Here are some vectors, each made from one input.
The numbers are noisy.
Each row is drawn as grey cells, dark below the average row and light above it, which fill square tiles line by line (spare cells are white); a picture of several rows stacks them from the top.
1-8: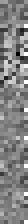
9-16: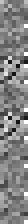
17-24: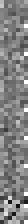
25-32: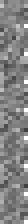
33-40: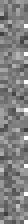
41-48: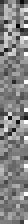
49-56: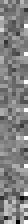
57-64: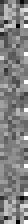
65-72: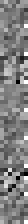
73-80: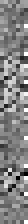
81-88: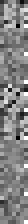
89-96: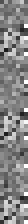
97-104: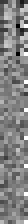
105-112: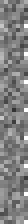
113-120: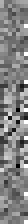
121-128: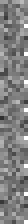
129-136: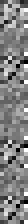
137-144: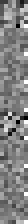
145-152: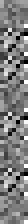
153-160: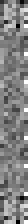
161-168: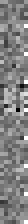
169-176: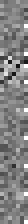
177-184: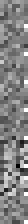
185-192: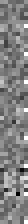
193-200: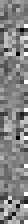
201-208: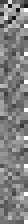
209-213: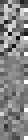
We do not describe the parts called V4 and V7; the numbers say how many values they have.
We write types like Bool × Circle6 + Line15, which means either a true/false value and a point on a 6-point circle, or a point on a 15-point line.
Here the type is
(Bool × Bool × Bool + V4) × V7 + Line5.
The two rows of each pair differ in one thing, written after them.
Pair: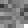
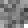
the value of V7
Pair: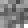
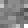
the value of V7
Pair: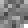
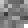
one of the three true/false values
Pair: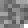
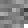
the value of V7
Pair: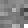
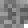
the value of V7
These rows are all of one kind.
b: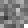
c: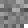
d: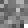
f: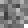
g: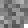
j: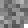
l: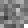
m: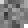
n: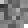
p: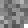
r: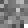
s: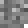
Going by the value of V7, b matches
f and l.
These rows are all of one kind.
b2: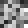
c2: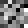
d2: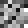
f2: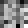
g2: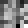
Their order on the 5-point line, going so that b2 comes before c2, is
g2, f2, b2, d2, c2.
